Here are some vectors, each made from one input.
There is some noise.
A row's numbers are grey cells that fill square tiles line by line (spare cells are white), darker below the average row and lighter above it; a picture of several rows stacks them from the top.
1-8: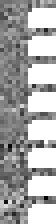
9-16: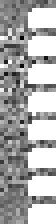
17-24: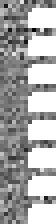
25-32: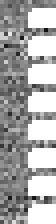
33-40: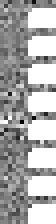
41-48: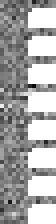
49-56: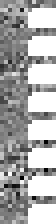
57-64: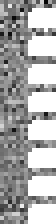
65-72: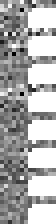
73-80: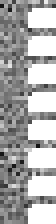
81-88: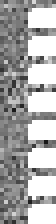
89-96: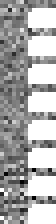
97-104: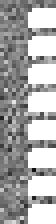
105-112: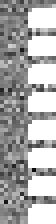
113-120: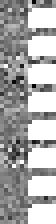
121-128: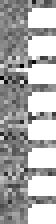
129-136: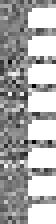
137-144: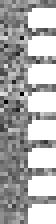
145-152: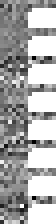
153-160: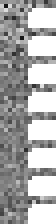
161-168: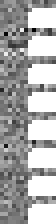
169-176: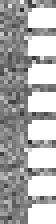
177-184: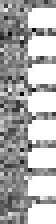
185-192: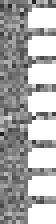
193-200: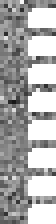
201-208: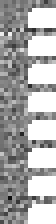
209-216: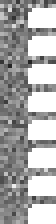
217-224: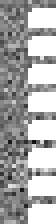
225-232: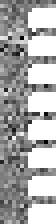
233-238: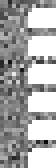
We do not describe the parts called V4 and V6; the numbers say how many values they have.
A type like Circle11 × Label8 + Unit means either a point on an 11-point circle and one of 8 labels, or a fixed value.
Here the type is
(Bool × Bool × Bool × Bool + Label9) × V4 + V6.
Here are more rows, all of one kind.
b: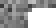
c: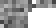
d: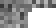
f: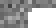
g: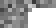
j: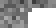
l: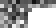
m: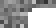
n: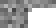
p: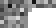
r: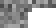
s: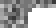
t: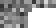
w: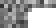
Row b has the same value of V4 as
d, r, t and w.
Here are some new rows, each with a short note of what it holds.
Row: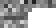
one of 9 labels and a value of V4
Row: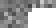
a value of V6
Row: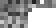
a value of V6
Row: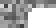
one of 9 labels and a value of V4
